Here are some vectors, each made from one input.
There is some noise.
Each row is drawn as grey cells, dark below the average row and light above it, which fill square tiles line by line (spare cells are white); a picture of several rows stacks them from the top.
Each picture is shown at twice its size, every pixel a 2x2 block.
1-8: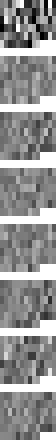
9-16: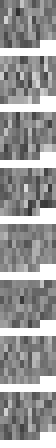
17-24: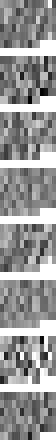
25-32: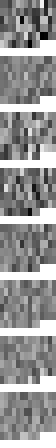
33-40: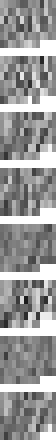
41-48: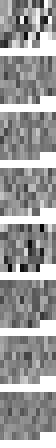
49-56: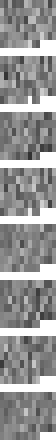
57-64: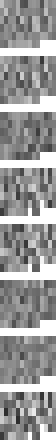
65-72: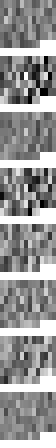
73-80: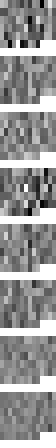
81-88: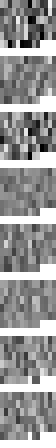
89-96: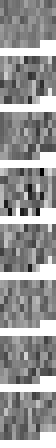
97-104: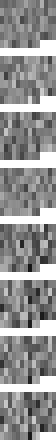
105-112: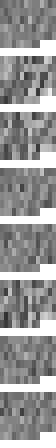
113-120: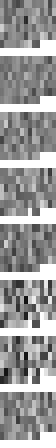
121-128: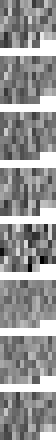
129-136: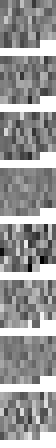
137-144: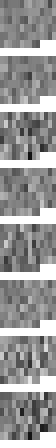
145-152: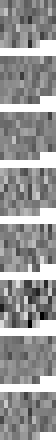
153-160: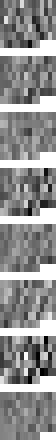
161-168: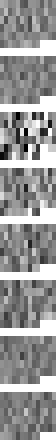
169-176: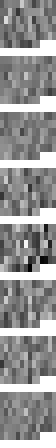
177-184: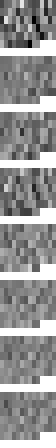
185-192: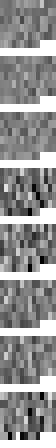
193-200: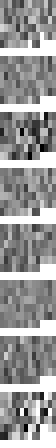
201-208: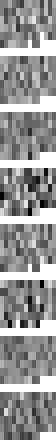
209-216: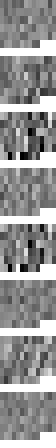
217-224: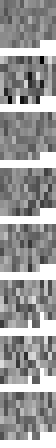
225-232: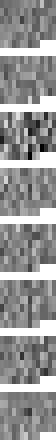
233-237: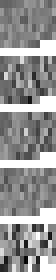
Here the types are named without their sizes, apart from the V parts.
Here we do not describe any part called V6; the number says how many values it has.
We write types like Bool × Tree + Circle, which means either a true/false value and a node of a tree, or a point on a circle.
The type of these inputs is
List(Label × V6 + Line).
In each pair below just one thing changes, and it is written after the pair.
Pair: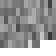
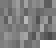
the value of V6 in item 1 of the list
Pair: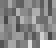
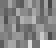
the label in item 1 of the list
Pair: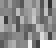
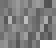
the value of V6 in item 2 of the list
